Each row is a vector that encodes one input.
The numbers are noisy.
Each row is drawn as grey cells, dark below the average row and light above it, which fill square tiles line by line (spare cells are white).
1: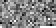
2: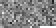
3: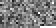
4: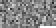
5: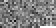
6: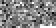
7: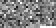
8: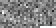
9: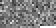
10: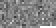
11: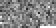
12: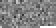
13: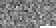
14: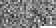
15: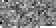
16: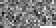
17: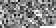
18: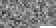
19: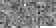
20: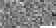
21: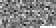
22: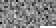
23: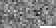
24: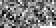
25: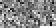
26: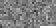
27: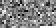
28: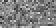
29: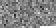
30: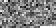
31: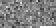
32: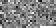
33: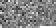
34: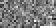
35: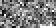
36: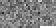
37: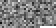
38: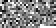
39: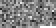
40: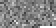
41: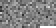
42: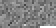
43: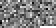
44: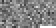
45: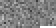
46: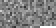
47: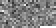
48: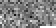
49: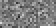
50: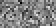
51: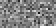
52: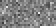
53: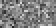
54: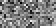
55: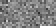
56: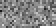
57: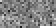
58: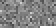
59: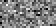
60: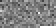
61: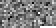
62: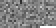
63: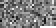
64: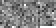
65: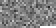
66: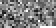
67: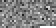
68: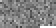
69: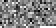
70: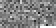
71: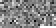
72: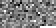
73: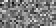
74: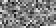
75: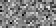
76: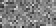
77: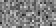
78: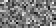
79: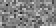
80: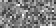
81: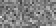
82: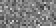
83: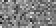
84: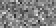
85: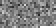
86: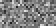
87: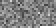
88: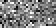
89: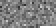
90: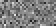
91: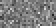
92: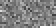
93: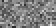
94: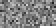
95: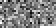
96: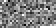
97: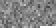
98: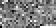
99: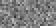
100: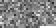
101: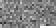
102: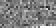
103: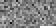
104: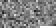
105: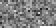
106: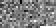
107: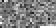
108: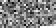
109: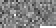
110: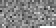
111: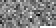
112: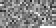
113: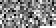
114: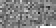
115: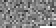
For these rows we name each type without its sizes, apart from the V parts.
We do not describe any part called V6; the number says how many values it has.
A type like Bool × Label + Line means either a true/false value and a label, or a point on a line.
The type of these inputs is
Tree × (Tree + V6).
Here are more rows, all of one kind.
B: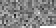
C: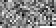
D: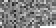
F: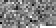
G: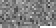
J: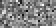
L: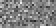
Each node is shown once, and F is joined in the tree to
L.
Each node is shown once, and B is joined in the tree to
C and G.
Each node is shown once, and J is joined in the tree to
D.
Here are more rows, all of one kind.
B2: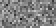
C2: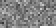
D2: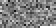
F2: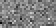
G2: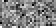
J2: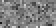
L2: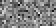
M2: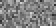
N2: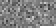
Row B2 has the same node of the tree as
C2 and F2.
